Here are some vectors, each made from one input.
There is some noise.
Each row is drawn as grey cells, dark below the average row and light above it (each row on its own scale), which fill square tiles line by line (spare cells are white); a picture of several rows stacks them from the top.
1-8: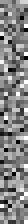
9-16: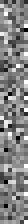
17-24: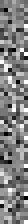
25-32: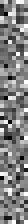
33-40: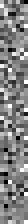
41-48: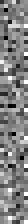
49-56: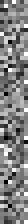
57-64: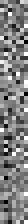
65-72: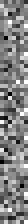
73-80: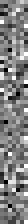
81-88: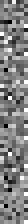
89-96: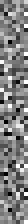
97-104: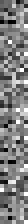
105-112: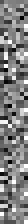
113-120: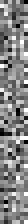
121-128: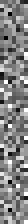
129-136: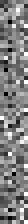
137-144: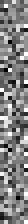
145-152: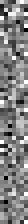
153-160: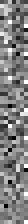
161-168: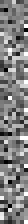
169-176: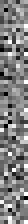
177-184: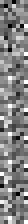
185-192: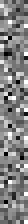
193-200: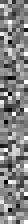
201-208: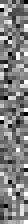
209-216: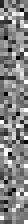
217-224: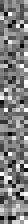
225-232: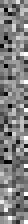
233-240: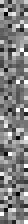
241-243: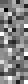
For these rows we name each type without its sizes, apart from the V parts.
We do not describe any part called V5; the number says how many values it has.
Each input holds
a label and four true/false values, together with a list of values of V5.
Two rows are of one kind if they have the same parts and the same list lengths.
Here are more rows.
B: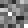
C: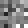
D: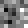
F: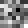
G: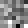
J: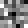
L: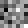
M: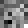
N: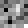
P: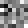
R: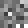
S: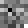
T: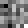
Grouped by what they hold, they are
B, C, P, R, S, T
D, L, M, N
F, G, J

